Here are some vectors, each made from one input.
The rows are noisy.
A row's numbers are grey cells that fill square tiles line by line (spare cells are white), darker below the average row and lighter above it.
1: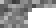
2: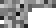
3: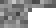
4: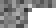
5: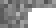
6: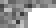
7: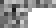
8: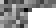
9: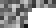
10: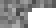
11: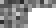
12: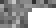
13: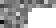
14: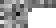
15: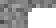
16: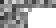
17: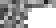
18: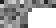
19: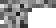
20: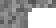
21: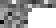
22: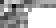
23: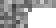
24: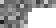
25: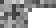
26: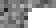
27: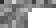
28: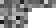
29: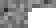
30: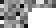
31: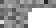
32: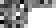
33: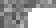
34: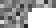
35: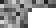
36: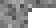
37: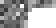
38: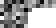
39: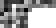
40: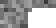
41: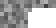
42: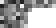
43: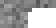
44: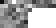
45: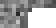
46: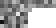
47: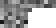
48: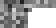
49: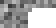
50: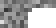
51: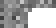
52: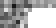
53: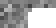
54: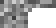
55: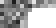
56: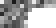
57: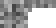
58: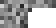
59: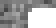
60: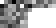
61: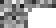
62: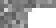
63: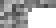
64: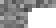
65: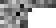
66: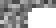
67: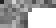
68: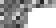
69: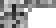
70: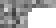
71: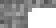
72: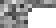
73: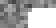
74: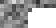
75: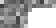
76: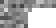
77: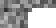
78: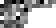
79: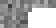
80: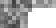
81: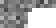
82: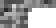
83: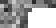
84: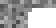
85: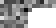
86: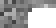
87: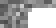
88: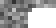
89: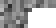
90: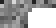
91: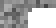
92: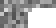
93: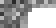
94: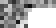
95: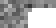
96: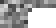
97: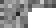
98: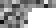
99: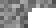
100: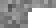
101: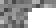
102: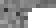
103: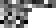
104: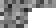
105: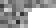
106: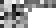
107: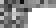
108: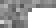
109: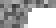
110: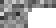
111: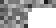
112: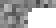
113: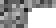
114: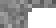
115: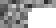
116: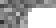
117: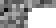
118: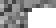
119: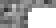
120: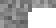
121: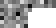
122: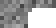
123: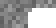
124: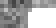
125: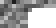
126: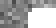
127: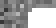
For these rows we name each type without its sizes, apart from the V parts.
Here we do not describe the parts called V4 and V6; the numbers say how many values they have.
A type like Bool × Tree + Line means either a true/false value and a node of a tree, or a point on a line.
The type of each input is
(Bool × V6 + Line) × V4.
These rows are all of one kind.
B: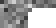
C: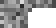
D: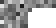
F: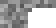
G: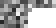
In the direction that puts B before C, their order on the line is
B, C, F, G, D.
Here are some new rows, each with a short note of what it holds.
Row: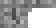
a point on a line and a value of V4
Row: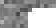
a point on a line and a value of V4
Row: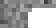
a true/false value, a value of V4 and a value of V6
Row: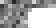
a point on a line and a value of V4
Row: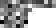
a true/false value, a value of V4 and a value of V6
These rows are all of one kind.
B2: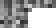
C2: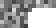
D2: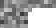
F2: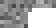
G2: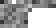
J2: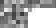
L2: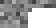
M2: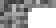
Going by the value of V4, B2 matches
D2 and J2.
